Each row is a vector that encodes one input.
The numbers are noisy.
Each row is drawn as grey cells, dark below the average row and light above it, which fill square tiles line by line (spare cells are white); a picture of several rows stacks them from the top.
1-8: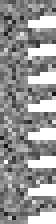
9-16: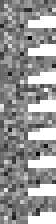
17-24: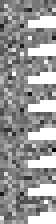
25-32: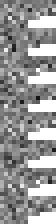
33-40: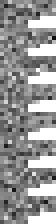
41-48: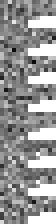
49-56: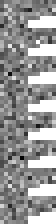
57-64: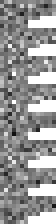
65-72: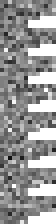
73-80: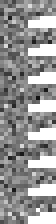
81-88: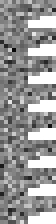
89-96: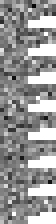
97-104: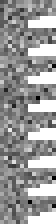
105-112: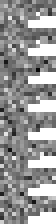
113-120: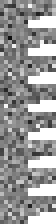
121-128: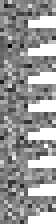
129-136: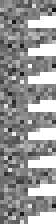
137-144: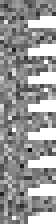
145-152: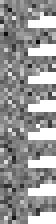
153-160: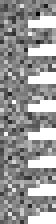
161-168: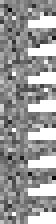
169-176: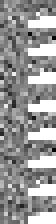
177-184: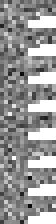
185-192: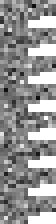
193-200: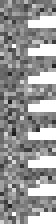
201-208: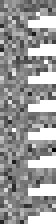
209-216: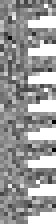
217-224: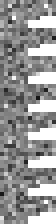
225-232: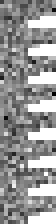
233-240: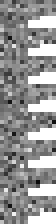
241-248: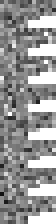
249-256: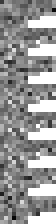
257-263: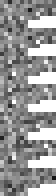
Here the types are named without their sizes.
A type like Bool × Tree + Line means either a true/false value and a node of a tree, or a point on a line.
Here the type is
Bool × Bool × Bool × (Circle + Unit) + Line.
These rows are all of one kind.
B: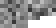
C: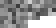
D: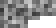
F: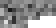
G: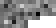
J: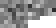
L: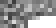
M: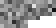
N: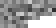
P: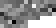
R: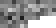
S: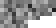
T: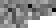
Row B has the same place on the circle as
C, J, S and T.
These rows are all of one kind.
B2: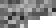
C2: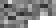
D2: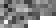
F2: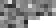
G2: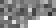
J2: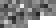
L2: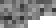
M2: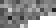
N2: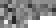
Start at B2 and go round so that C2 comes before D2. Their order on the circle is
B2, G2, F2, C2, J2, D2, N2, L2, M2.
